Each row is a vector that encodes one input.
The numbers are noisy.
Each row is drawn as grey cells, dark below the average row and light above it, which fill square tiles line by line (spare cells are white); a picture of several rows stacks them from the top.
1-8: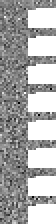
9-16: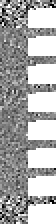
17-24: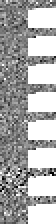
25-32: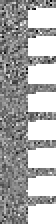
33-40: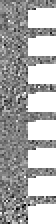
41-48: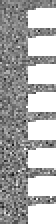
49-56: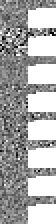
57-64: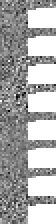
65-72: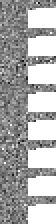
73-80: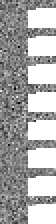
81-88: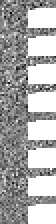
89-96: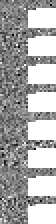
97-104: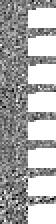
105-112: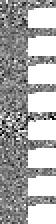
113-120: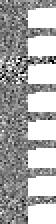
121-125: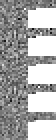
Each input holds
either a fixed value, or one of 11 labels, a point on a 6-point line and a point on an 8-point line.
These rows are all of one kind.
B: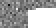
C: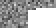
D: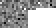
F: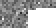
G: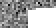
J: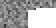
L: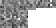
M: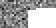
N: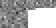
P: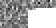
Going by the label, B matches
D and M.
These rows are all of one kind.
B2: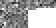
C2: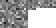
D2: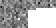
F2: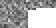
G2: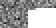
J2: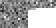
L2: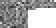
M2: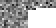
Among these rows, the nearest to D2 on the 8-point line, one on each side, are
B2 and J2.
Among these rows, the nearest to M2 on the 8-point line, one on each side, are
C2 and L2.
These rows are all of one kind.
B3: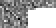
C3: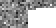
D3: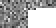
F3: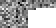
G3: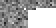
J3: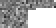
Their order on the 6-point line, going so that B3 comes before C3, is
B3, C3, J3, F3, G3, D3.
